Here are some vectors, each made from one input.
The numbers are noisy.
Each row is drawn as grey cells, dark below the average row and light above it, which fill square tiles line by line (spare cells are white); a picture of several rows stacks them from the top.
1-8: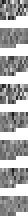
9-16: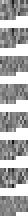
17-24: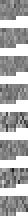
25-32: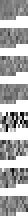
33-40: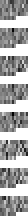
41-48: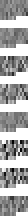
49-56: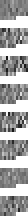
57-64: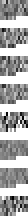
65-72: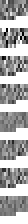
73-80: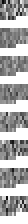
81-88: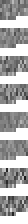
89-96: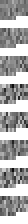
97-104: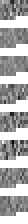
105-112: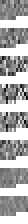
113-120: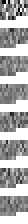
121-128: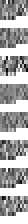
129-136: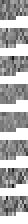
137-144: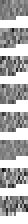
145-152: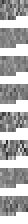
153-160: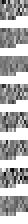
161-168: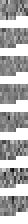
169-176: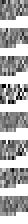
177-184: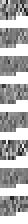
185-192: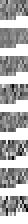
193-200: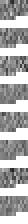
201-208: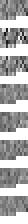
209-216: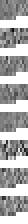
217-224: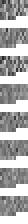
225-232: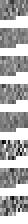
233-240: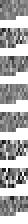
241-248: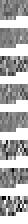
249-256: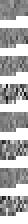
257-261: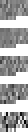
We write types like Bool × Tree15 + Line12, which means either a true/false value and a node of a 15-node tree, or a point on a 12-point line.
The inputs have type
(Bool × Bool × Bool + Unit) × Line11 + Circle10 × Line5.
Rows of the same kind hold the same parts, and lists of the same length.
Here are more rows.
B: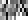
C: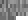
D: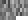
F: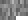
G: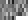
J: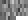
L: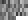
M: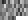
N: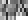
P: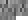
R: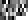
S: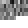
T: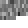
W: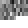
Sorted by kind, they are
B, M, N
C, D, F, J, L, P
G, R, S, T, W

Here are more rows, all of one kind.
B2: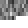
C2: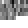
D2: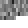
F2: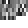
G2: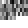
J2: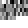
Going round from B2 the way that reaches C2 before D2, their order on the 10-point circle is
B2, C2, G2, F2, D2, J2.
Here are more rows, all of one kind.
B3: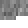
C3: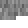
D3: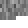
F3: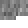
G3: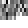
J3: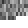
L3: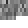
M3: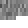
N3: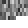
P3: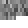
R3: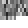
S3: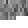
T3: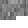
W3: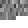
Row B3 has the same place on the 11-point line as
F3, R3 and W3.
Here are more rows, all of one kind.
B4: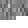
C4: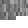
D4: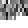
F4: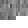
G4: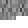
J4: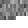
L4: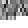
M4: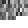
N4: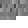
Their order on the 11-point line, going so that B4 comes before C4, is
L4, N4, M4, B4, G4, F4, D4, J4, C4.
